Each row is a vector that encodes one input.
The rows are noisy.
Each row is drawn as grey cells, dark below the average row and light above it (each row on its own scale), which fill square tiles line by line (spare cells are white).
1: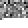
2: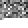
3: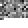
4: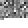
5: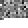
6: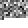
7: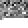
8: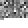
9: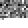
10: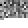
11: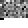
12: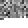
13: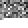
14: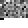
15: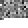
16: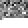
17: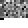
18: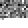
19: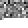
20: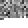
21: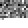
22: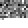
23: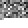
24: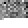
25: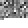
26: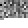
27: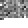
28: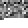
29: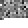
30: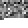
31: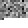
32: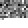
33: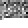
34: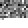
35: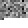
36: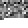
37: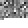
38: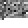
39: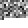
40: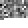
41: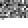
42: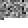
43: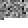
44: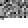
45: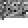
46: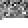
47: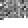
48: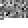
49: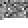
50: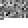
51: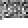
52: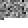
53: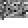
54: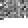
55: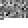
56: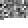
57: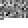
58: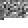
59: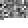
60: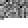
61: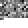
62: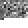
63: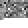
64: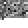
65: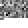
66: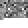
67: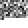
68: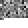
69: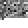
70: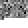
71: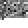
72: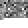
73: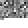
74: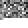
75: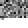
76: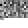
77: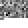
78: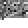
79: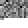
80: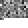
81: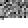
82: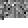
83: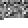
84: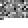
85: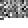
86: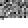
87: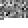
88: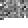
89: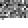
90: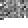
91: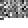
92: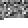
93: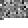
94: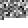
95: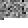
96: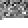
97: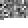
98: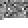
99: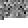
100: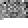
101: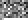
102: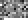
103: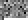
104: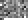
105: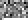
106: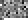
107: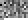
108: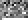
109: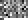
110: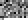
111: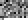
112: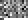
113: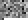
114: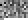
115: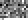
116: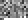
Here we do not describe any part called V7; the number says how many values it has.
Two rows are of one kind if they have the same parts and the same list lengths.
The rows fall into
2 kinds.
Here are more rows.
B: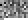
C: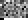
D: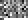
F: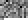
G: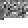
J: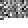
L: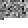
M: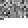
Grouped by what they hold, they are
B, F, G, L
C, D, J, M

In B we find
a point on a 6-point circle and a true/false value.
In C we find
a true/false value and a value of V7.
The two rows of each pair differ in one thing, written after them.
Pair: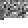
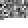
the true/false value
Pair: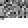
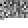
the place on the 6-point circle
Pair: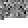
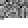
the true/false value
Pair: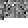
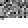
the true/false value
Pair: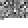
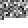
the true/false value
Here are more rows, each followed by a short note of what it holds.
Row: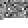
a true/false value and a value of V7
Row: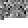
a point on a 6-point circle and a true/false value
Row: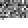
a point on a 6-point circle and a true/false value
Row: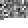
a point on a 6-point circle and a true/false value
